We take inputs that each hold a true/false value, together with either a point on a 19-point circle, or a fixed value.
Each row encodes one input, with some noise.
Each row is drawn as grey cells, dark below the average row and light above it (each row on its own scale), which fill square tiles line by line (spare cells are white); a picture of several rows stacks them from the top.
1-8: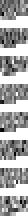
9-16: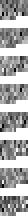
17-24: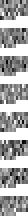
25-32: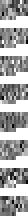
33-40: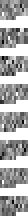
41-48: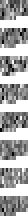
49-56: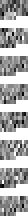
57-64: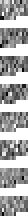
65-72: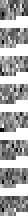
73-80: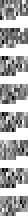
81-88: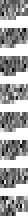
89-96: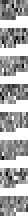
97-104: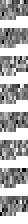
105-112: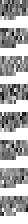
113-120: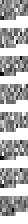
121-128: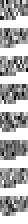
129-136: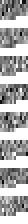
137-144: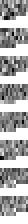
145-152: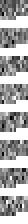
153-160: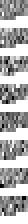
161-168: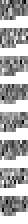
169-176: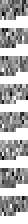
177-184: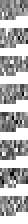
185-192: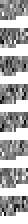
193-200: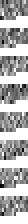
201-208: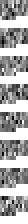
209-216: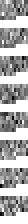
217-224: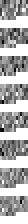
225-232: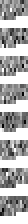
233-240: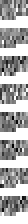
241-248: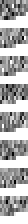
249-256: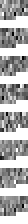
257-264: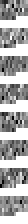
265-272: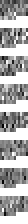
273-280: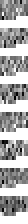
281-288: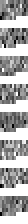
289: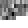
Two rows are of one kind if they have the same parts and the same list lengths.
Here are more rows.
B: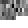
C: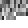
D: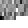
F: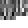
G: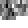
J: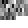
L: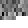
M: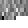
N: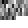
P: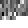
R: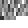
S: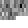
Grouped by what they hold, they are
B, J, N
C, D, F, G, L, M, P, R, S

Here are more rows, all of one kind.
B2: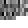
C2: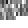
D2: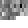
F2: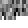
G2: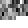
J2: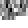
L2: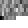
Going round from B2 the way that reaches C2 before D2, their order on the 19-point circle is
B2, L2, C2, G2, F2, D2, J2.
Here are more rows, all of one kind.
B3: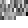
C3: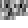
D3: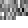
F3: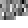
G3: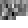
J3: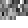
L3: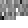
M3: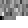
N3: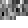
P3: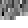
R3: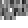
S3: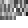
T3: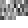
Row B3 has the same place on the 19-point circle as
J3, N3, S3 and T3.
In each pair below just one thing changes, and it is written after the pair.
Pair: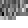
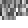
the true/false value
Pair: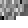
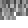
the place on the 19-point circle
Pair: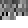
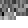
the place on the 19-point circle
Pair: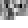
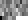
the place on the 19-point circle
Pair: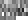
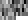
the true/false value
